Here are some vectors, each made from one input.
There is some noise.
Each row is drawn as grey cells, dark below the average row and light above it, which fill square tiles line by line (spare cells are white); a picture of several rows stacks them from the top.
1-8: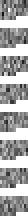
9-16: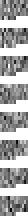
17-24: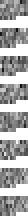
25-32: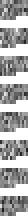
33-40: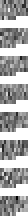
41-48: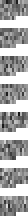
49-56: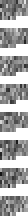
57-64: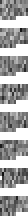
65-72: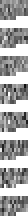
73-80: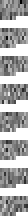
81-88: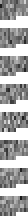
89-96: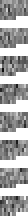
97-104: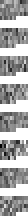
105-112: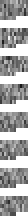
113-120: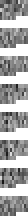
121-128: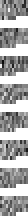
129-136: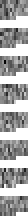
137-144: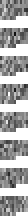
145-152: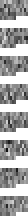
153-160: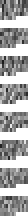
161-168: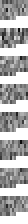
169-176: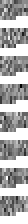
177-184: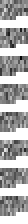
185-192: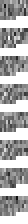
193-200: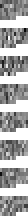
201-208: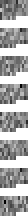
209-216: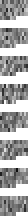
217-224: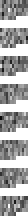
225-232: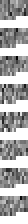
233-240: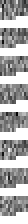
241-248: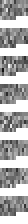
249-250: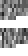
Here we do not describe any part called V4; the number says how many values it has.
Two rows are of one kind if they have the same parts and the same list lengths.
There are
3 kinds of row.
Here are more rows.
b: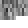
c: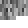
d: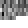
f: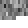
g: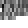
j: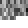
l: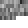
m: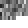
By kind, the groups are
b, c, m
d, g
f, j, l

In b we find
a point on an 8-point line, a true/false value and a value of V4.
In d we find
a point on a 6-point line.
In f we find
a node of a 9-node tree.
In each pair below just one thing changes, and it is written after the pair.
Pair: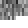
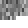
the value of V4
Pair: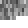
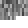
the value of V4
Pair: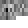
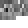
the value of V4
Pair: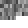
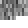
the true/false value
